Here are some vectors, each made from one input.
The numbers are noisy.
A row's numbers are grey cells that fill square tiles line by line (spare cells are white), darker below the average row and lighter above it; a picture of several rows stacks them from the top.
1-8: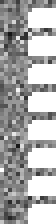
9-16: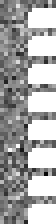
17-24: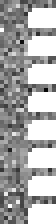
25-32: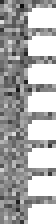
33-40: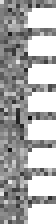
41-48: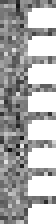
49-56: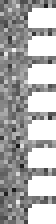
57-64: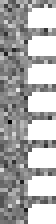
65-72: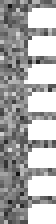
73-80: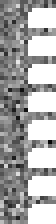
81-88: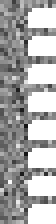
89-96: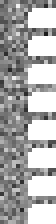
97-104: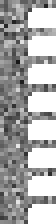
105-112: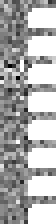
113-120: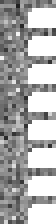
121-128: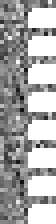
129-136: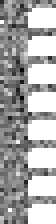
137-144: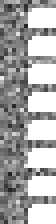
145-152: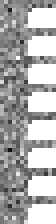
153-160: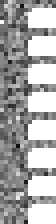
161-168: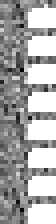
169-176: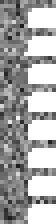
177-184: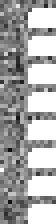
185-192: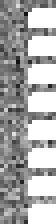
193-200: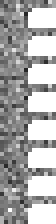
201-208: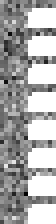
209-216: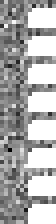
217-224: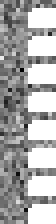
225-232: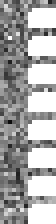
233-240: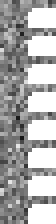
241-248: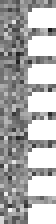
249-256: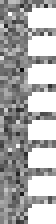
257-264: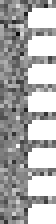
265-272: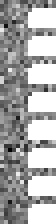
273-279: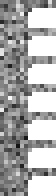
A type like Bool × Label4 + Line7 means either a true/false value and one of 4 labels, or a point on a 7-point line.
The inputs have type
Bool × Bool × Bool + Line9 + Line10.
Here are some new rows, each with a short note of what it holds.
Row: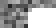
a point on a 9-point line
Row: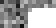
three true/false values
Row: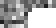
a point on a 10-point line
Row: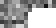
a point on a 10-point line
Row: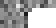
a point on a 10-point line
